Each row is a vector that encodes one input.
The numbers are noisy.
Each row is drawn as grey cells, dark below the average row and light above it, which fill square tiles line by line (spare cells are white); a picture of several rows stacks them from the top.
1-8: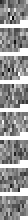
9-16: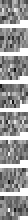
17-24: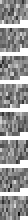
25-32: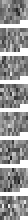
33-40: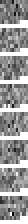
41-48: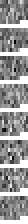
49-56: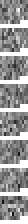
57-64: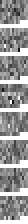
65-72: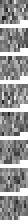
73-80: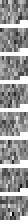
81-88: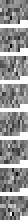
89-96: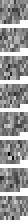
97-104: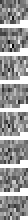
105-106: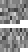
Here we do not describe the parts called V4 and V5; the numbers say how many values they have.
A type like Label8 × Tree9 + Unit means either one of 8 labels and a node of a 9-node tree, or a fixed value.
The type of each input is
(Bool × V5 + V4) × (Circle6 + Unit).
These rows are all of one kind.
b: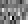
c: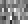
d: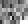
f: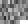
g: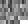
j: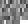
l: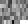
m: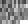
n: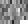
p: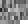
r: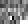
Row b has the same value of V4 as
d and r.
